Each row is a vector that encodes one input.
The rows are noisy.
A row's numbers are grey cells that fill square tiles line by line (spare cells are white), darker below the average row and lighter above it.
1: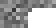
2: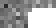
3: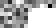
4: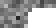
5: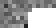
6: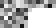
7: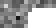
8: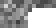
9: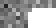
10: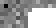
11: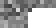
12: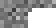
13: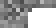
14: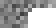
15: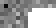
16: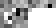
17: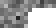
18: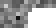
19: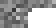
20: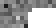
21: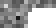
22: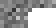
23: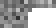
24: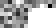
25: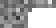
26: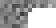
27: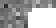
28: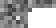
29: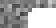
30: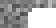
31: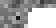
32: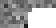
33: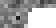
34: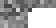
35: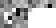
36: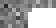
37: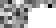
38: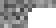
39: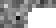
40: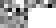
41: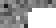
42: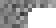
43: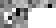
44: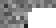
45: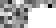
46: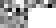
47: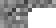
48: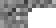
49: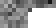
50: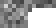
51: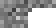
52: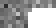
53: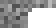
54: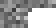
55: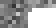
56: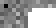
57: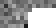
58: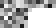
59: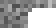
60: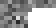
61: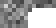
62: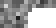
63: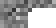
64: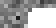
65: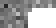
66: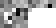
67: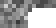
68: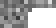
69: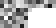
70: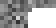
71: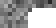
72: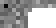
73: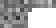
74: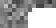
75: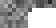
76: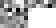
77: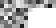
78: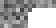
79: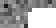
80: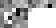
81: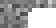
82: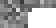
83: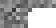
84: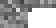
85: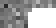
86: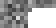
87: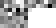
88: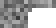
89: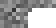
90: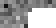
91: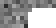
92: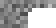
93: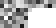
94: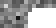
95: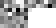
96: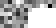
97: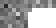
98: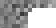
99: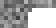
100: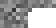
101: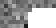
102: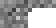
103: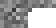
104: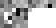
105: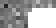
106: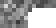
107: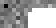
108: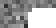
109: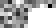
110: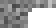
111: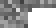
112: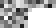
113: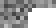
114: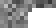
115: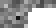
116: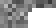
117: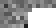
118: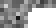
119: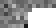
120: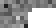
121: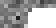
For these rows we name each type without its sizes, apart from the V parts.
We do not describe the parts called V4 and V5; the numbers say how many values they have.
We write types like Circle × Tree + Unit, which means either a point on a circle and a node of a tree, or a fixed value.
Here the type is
Bool × Line × V5 + V4.
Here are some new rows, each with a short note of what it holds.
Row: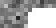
a point on a line, a true/false value and a value of V5
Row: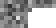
a point on a line, a true/false value and a value of V5
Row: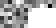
a value of V4
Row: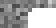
a point on a line, a true/false value and a value of V5
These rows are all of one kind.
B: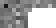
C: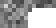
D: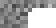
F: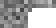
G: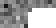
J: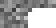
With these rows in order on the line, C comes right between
F and J.
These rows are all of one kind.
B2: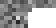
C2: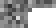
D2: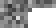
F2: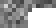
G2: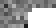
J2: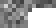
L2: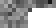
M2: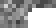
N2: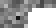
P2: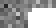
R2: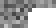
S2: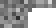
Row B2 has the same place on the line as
G2, M2, P2 and S2.
